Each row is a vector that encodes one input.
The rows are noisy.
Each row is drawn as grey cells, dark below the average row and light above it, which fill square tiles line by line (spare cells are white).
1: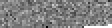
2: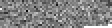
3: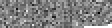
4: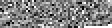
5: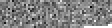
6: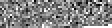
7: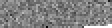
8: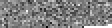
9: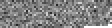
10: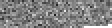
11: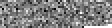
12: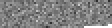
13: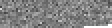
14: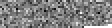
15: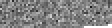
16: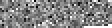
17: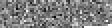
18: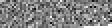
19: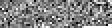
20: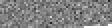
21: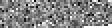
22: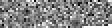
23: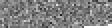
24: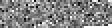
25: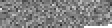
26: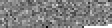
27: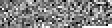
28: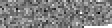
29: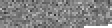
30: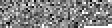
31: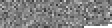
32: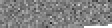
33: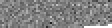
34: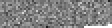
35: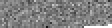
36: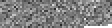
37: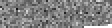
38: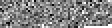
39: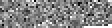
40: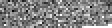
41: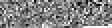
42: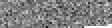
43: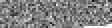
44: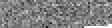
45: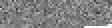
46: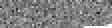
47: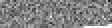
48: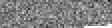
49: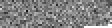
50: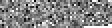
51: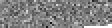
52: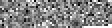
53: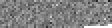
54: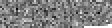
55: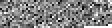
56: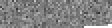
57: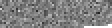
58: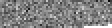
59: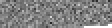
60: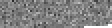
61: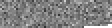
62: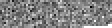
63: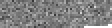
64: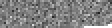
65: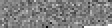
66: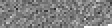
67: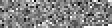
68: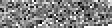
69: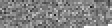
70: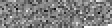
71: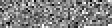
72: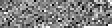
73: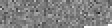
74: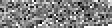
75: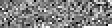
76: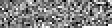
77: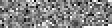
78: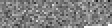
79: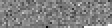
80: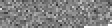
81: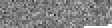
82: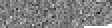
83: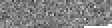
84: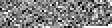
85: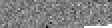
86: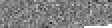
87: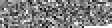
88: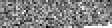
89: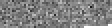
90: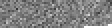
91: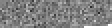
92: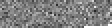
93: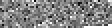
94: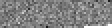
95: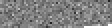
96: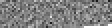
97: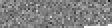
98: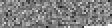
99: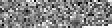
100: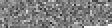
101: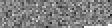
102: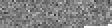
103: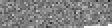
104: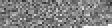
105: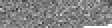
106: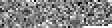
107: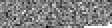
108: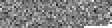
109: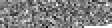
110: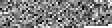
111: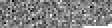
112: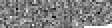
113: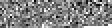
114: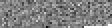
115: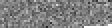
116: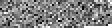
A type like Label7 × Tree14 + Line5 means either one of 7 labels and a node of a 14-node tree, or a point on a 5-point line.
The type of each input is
Label4 + Line4 × Line4 × Line4 × (Line4 + Line5).
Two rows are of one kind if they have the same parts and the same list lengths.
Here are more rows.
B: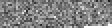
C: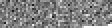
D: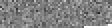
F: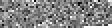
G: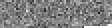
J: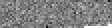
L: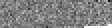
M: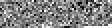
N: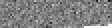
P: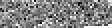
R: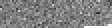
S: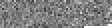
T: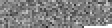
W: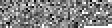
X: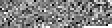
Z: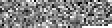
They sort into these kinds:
B, J, L, N, T
C, D, G, R, S
F, M, P, W, X, Z

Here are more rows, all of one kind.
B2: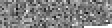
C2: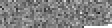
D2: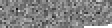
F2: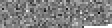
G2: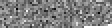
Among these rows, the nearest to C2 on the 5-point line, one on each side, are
B2 and D2.
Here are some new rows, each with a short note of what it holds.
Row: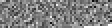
a point on each of four 4-point lines
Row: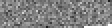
a point on each of four 4-point lines
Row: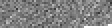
a point on each of three 4-point lines and a point on a 5-point line
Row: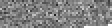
a point on each of three 4-point lines and a point on a 5-point line
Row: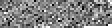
one of 4 labels
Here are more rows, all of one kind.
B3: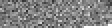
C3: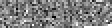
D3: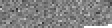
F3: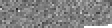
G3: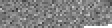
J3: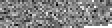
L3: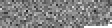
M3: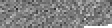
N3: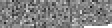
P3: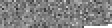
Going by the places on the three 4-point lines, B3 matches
L3 and N3.
